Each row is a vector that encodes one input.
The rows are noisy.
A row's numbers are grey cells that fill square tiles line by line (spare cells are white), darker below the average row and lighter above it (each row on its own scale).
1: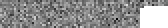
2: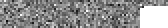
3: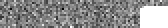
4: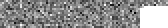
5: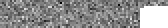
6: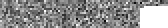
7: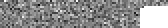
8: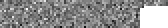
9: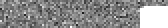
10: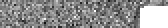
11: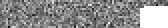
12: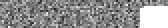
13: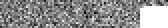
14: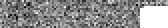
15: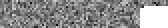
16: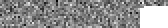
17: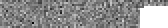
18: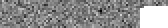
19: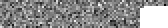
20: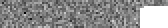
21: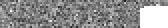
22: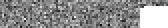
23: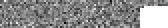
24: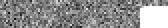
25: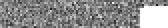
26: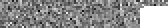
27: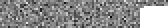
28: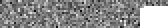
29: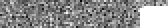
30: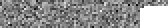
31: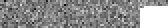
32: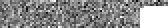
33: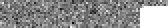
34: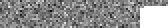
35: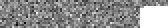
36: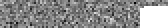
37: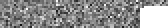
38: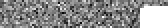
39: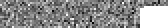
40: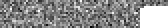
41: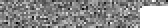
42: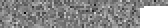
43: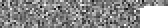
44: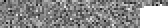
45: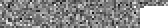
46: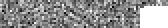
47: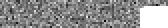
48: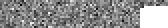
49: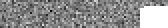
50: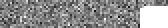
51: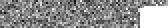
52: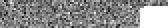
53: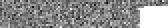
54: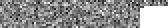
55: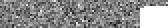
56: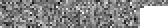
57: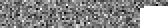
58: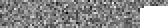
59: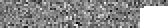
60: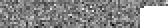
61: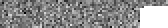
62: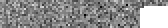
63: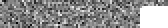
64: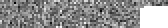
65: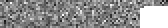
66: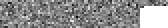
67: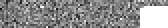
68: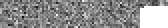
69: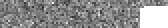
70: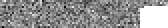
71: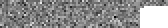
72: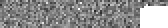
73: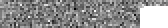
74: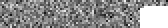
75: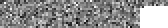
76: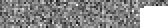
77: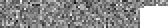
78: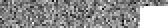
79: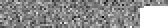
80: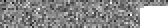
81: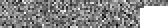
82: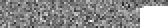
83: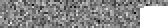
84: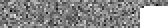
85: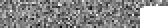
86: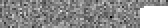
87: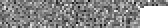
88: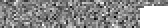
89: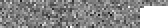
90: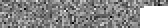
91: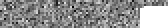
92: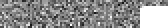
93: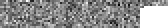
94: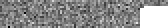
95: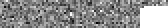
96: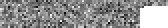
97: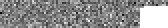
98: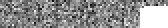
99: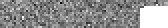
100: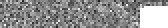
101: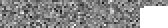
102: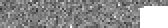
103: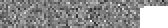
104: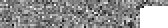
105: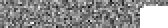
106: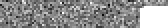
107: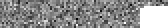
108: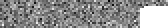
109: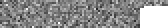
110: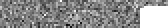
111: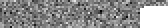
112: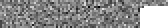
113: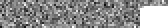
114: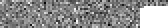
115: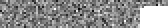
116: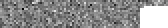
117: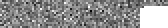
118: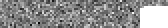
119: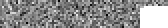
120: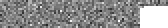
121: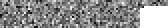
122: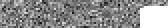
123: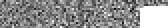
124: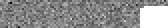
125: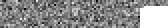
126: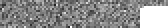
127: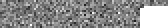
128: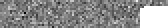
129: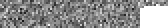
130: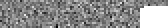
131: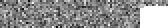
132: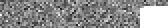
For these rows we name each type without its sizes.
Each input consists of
a label, a point on a line and a node of a tree.
